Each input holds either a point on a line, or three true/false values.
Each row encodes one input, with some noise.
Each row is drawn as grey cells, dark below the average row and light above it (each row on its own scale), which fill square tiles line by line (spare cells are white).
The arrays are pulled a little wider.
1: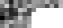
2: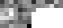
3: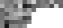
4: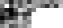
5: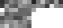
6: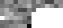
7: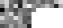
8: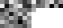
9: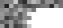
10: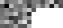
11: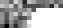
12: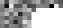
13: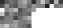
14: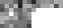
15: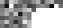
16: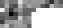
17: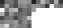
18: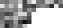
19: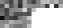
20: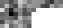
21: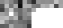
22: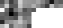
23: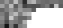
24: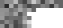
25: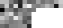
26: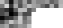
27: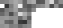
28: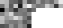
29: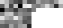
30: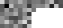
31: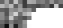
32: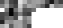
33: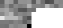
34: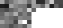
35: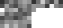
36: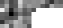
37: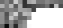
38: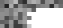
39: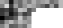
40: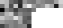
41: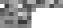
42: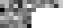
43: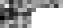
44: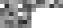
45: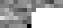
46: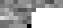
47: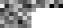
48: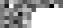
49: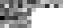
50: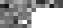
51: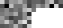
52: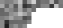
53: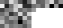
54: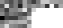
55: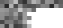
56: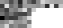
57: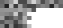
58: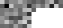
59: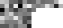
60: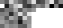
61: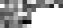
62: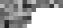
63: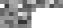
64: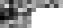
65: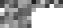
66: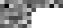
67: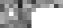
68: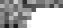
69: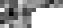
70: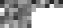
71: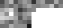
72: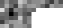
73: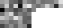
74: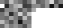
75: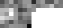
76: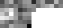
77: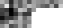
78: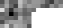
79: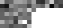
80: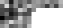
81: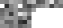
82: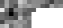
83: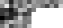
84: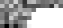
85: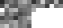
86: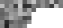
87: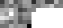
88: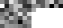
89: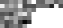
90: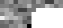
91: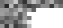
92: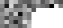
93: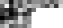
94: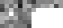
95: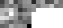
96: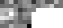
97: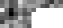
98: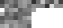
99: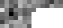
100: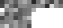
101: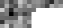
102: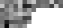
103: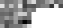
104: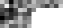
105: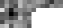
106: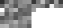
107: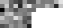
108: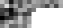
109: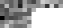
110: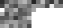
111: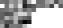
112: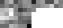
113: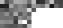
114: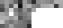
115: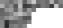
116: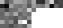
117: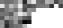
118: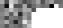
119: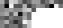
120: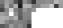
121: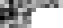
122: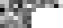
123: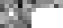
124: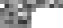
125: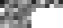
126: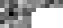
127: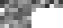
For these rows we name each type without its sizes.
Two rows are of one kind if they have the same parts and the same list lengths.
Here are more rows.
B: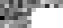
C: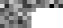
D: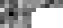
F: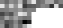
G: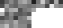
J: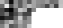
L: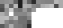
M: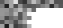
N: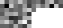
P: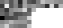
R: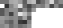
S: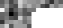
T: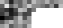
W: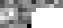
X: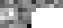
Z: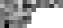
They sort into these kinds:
B, D, G, J, L, P, S, T, W, X
C, F, M, N, R, Z

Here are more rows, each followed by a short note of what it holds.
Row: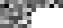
a point on a line
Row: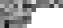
a point on a line
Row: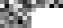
a point on a line
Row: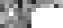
three true/false values
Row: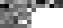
a point on a line
